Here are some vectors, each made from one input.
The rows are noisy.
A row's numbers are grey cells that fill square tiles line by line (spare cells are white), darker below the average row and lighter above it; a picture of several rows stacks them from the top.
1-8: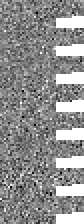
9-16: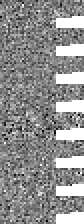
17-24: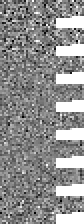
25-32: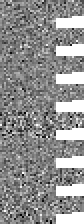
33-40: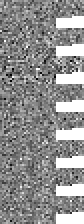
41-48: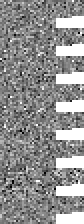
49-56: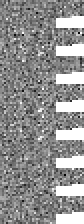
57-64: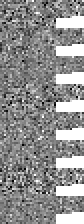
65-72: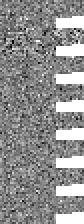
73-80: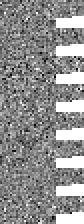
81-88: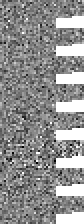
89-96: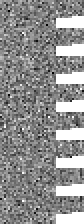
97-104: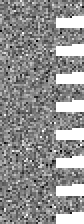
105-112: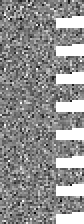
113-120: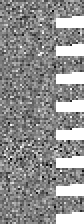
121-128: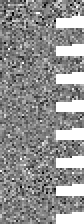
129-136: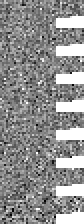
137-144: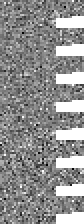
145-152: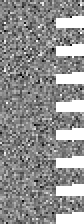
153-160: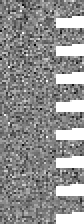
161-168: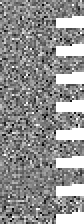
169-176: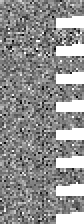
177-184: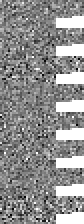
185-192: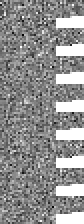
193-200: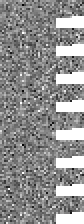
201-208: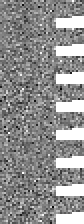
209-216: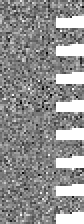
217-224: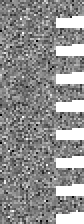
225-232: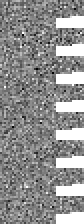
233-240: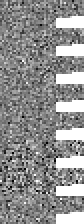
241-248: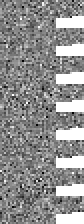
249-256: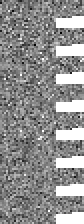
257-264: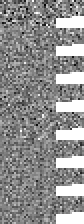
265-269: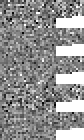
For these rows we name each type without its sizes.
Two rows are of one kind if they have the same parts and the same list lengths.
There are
4 kinds of row.
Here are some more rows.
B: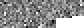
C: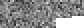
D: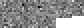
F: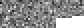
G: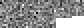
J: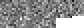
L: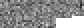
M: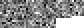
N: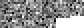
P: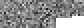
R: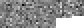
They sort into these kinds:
B
C, F, G, J, L, P
D, R
M, N

